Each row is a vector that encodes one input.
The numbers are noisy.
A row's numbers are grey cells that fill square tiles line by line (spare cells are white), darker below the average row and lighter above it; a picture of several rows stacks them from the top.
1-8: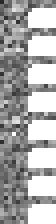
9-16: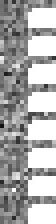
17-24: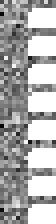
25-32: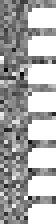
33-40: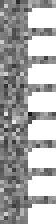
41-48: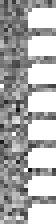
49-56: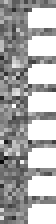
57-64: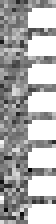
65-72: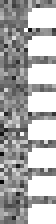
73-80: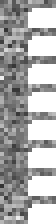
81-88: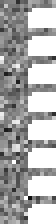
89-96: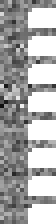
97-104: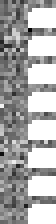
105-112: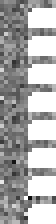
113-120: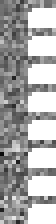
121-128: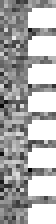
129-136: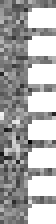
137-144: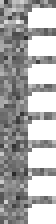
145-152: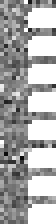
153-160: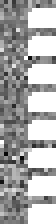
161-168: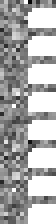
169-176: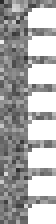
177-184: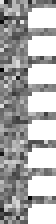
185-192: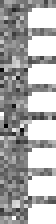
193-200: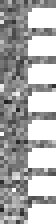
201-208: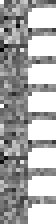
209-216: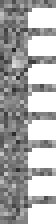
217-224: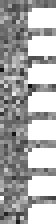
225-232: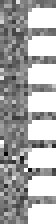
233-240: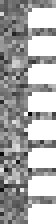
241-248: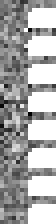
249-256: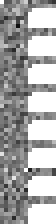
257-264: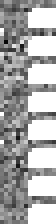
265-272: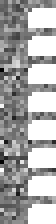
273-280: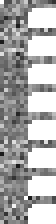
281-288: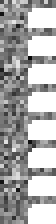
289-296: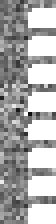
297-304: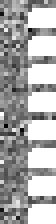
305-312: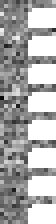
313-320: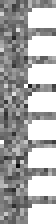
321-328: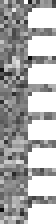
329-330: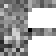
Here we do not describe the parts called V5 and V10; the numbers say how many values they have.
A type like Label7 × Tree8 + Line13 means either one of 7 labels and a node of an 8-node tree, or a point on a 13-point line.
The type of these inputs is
(Bool × Bool × Bool + V10) × V5 + Tree13 + Unit.
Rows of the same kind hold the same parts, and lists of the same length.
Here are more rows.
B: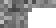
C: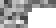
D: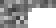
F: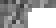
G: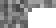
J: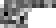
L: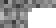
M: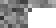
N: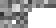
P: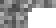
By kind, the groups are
B, D, P
C, N
F, G, L, M
J

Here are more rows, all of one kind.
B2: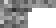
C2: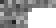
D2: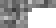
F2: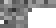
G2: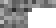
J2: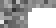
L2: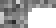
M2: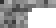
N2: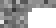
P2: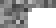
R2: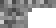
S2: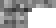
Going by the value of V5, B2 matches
F2, G2, J2 and N2.
